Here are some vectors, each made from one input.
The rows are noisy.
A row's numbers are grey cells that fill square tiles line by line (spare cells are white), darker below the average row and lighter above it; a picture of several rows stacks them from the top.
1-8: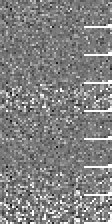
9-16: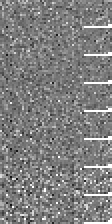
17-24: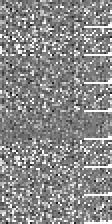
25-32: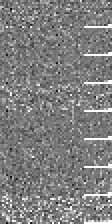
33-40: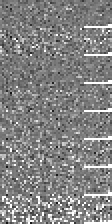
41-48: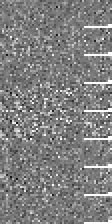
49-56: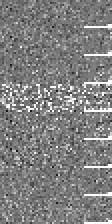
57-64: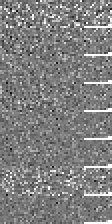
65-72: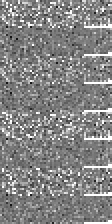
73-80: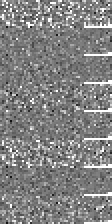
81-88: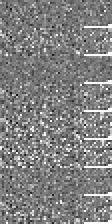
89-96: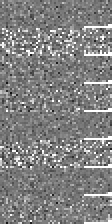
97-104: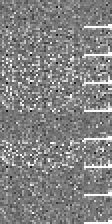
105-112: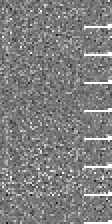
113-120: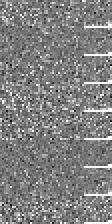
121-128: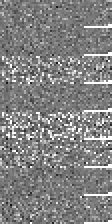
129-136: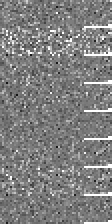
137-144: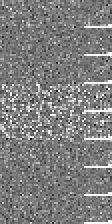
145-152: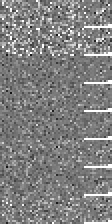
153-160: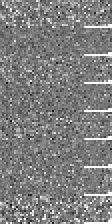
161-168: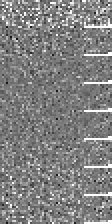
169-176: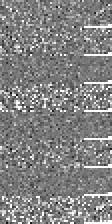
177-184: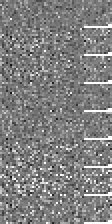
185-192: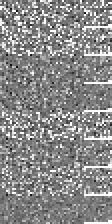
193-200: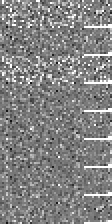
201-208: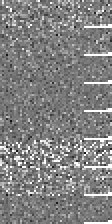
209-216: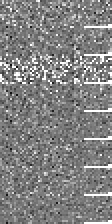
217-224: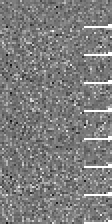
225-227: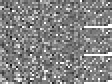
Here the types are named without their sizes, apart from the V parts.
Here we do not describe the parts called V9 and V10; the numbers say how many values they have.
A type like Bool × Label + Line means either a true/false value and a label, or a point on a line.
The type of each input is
(Line + V9) × (Tree + Unit) × V10.
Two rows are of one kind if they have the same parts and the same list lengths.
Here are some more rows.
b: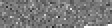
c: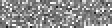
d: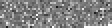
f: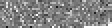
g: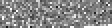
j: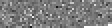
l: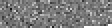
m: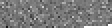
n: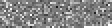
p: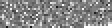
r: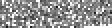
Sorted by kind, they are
b, l, m
c, j
d, f, n, p
g, r

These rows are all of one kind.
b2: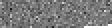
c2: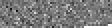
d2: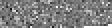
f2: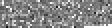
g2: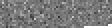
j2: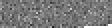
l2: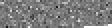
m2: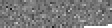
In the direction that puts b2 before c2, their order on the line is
j2, b2, l2, f2, g2, d2, m2, c2.
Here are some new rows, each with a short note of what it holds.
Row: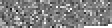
a point on a line, a node of a tree and a value of V10
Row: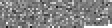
a node of a tree, a value of V9 and a value of V10
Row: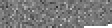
a point on a line, a node of a tree and a value of V10
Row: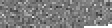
a node of a tree, a value of V9 and a value of V10
